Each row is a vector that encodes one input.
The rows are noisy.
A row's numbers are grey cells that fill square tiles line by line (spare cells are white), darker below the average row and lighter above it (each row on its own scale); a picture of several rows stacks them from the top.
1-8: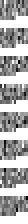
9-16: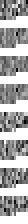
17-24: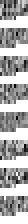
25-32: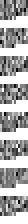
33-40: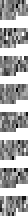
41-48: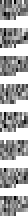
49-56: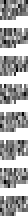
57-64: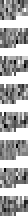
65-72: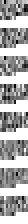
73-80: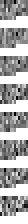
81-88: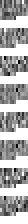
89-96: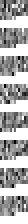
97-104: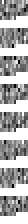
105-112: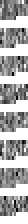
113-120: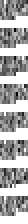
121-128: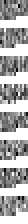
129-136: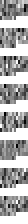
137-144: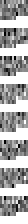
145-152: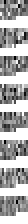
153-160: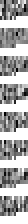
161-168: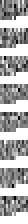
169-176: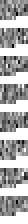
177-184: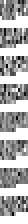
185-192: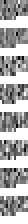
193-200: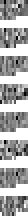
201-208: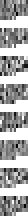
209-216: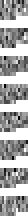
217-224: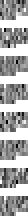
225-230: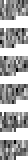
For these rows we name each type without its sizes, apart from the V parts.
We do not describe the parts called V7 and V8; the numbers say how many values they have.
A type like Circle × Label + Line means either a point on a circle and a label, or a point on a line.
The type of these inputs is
Bool × Line × V8 + V7.
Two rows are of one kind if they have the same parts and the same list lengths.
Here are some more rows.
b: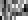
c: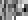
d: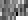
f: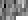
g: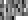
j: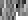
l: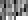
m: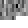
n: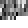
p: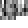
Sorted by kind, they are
b, c, d, f, l, n, p
g, j, m

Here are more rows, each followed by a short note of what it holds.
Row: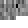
a value of V7
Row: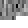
a value of V7
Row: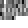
a value of V7
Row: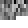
a point on a line, a true/false value and a value of V8
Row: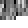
a point on a line, a true/false value and a value of V8
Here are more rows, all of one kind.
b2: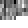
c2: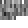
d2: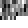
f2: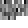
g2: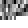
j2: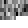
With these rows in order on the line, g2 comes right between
d2 and j2.
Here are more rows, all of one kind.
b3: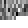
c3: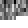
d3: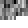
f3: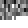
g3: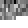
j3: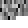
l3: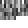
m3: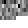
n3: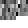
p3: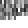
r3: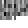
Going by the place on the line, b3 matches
f3, j3, m3 and n3.
